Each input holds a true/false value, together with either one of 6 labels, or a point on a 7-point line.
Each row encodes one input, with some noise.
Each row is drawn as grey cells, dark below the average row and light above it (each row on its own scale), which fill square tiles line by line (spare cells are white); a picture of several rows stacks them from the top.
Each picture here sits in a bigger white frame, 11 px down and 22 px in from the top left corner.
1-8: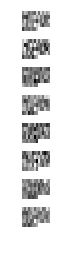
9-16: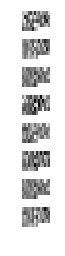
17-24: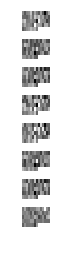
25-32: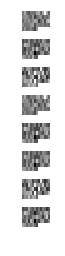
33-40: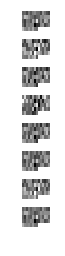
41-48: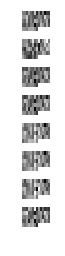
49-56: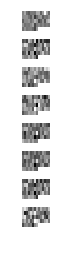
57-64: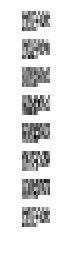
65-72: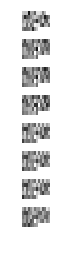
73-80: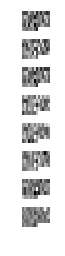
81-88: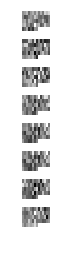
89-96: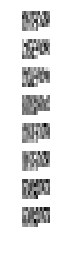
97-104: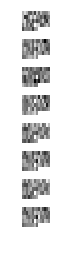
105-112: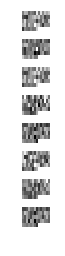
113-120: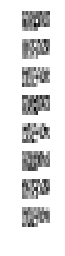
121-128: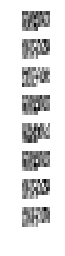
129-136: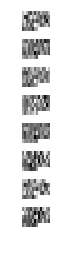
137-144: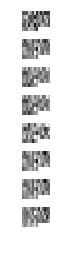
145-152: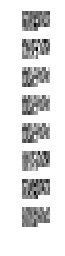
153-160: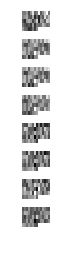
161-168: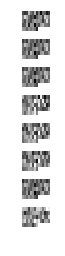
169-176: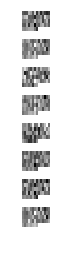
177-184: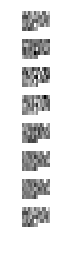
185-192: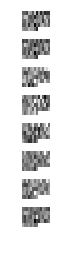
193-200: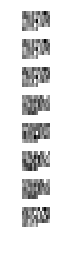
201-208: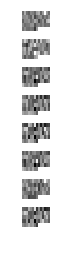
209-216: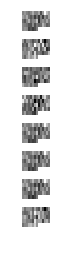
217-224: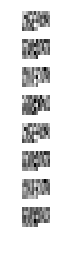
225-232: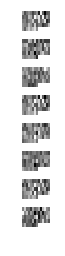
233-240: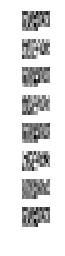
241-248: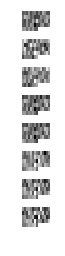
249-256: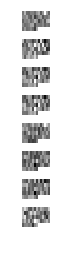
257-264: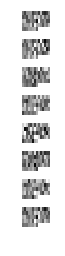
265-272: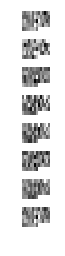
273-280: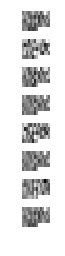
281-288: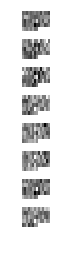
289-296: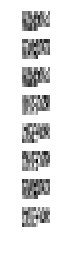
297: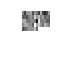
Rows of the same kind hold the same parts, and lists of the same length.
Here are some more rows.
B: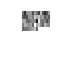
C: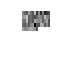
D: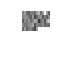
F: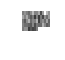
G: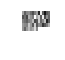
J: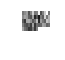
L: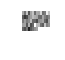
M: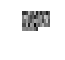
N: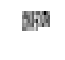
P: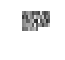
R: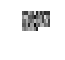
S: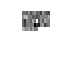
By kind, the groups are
B, C, G, M, N, P, R, S
D, F, J, L

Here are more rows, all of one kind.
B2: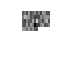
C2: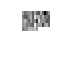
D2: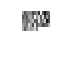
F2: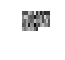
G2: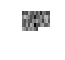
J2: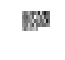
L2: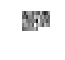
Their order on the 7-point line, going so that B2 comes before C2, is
J2, D2, B2, G2, L2, F2, C2.
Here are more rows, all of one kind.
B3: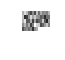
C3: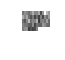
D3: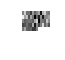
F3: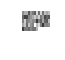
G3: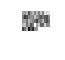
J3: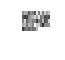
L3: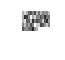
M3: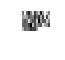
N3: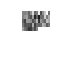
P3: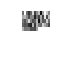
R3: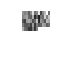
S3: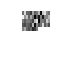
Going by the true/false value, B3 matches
F3, G3, J3 and L3.
